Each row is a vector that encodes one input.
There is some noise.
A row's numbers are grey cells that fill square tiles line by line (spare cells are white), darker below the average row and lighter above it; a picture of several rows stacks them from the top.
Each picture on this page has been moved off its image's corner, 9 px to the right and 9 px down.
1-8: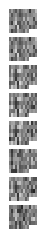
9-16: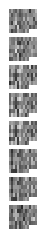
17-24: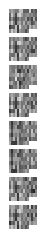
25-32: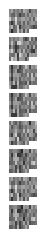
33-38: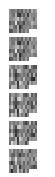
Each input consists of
either a point on a 5-point circle, or a point on a 5-point line.
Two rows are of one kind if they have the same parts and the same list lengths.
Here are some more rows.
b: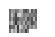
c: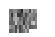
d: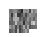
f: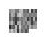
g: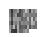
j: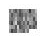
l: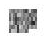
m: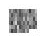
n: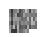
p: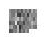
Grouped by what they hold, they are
b, f, l
c, d, g, j, m, n, p

